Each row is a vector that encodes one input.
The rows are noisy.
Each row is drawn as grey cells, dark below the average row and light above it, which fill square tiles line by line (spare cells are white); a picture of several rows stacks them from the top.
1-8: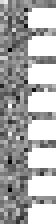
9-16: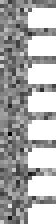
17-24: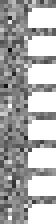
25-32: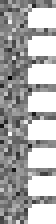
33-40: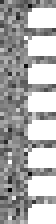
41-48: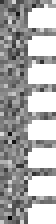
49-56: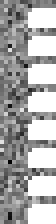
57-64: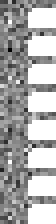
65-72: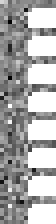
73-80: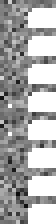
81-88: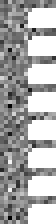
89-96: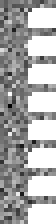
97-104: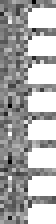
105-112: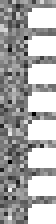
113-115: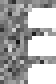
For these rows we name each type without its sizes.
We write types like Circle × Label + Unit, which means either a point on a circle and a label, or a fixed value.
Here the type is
(Line + Tree) × Tree.
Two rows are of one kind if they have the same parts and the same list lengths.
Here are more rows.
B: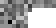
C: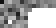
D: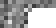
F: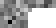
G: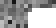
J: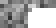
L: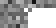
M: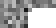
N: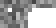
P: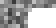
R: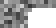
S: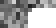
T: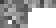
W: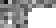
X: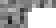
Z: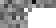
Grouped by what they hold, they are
B, F, G, J, L, N, P, R, X, Z
C, D, M, S, T, W

